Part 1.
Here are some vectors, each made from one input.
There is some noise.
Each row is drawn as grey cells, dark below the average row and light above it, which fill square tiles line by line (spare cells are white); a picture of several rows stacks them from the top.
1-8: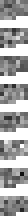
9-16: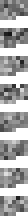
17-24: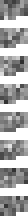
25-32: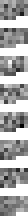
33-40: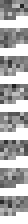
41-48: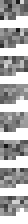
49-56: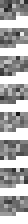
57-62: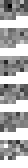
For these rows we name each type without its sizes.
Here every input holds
a point on a line.
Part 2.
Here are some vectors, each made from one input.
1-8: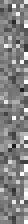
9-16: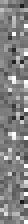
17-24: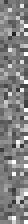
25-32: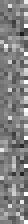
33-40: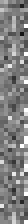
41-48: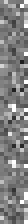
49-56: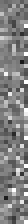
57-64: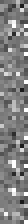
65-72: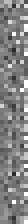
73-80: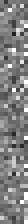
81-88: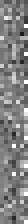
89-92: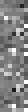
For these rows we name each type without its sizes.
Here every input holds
a point on a circle.
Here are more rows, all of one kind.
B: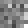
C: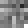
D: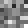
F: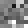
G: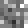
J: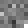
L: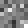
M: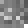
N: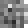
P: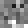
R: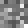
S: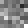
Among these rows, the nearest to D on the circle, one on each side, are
B and F.
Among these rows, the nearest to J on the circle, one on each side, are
G and L.
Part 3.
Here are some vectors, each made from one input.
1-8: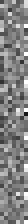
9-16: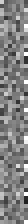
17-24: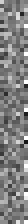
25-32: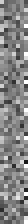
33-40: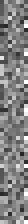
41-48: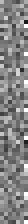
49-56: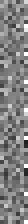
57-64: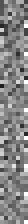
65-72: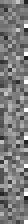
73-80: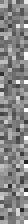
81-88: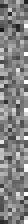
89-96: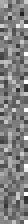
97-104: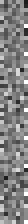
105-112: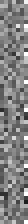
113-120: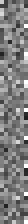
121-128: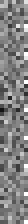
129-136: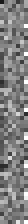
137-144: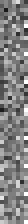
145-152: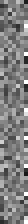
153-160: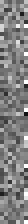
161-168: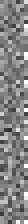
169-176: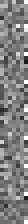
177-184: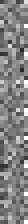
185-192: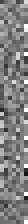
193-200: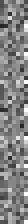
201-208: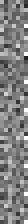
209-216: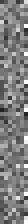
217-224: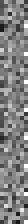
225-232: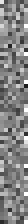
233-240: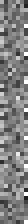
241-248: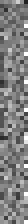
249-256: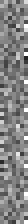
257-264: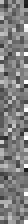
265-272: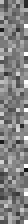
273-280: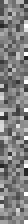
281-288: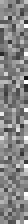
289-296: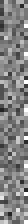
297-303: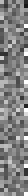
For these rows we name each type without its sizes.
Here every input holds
a point on a circle.
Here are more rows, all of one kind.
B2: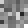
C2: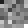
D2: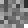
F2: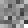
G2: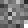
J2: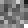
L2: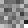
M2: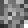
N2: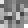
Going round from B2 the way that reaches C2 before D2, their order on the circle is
B2, L2, F2, C2, M2, G2, J2, D2, N2.
